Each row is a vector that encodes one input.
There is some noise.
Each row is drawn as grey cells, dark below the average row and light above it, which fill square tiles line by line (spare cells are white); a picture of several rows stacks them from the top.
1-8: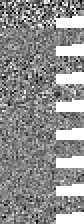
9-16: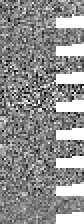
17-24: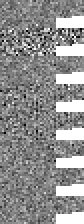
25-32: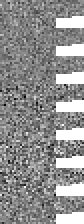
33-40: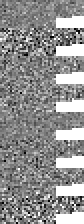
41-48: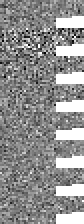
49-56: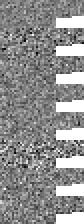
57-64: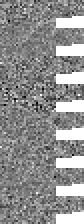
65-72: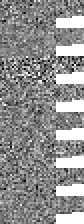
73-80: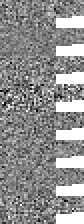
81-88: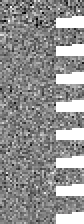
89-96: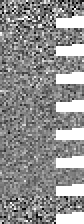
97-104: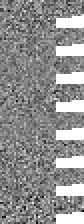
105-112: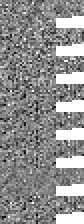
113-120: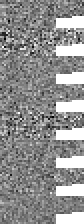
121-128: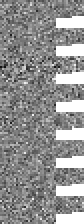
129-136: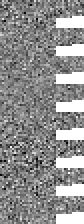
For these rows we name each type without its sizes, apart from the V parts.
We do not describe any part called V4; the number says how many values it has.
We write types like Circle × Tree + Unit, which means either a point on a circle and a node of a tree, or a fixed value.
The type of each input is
List(Bool × V4).
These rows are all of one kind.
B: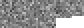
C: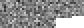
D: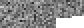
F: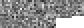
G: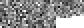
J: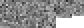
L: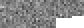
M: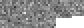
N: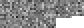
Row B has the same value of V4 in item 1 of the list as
C, D and M.
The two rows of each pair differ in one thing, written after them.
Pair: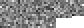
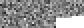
the true/false value in item 1 of the list
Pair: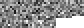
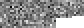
the value of V4 in item 1 of the list
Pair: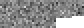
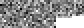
the true/false value in item 1 of the list
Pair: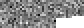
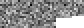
the true/false value in item 1 of the list
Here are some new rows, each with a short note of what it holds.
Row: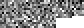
the empty list
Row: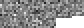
a list of three items
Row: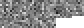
a list of three items
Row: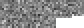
a list of three items
